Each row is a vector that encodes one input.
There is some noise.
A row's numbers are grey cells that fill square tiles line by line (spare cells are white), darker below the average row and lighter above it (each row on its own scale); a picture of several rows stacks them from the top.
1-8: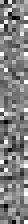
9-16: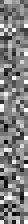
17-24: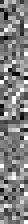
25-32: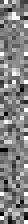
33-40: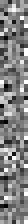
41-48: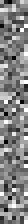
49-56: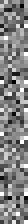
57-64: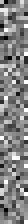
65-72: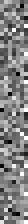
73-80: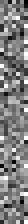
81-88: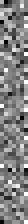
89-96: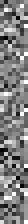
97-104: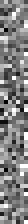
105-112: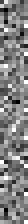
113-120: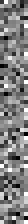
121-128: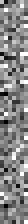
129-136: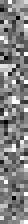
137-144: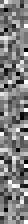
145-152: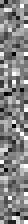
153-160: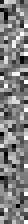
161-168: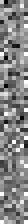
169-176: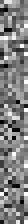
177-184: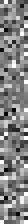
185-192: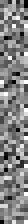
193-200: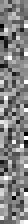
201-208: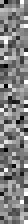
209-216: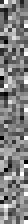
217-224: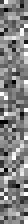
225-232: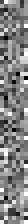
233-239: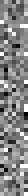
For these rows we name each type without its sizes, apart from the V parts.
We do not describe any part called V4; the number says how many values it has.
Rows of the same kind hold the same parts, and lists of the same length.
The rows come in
2 kinds.
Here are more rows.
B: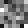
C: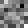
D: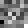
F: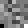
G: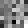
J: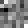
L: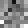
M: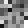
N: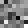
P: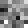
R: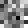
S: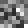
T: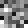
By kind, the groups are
B, C, J, L, N, P, R, S, T
D, F, G, M

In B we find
four true/false values and a value of V4.
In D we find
a label and a value of V4.
